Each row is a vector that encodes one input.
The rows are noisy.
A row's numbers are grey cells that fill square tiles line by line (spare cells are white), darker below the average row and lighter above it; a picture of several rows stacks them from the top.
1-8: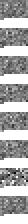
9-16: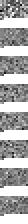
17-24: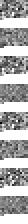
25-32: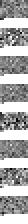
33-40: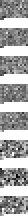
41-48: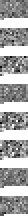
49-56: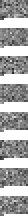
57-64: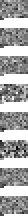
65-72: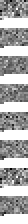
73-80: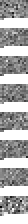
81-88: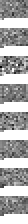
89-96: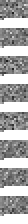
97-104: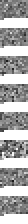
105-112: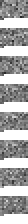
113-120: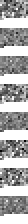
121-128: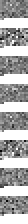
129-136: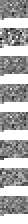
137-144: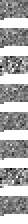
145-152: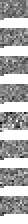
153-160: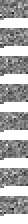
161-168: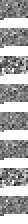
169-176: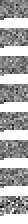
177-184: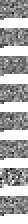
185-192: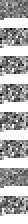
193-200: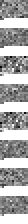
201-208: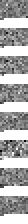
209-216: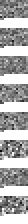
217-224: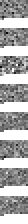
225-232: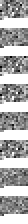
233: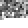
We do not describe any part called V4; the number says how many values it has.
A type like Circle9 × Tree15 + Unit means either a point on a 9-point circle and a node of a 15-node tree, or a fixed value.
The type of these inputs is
Bool × V4 + List2(Line11).
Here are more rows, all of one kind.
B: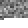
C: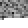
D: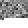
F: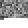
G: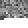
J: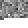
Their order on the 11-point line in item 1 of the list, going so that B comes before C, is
D, J, F, G, B, C.
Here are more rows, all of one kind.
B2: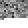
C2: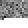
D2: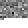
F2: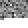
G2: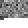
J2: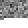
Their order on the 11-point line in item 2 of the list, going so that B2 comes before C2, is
J2, B2, F2, G2, D2, C2.
